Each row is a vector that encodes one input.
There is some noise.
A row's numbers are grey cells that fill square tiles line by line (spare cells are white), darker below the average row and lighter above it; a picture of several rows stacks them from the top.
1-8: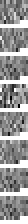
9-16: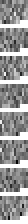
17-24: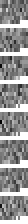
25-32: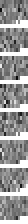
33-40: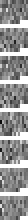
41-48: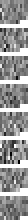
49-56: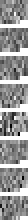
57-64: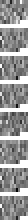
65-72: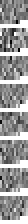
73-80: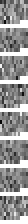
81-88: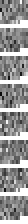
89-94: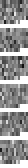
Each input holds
a list of up to two points on an 11-point line.
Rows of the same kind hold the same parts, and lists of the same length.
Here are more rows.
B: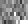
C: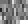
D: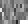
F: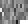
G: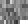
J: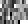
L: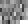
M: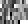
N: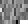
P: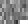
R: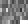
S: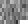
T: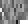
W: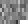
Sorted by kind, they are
B, C, L
D, F, G, N, P, R, S, T, W
J, M

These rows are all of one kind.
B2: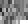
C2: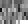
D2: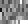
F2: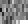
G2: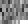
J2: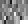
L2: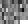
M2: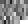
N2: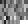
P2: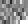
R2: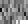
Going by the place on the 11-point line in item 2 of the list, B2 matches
F2, J2 and N2.
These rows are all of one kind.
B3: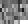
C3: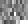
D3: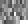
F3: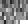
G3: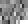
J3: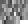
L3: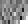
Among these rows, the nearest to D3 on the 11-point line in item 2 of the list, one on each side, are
C3 and J3.
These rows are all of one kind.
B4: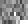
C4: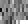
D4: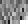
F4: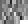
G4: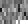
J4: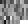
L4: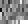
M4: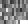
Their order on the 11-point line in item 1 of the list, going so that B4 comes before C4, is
J4, D4, F4, B4, C4, L4, G4, M4.
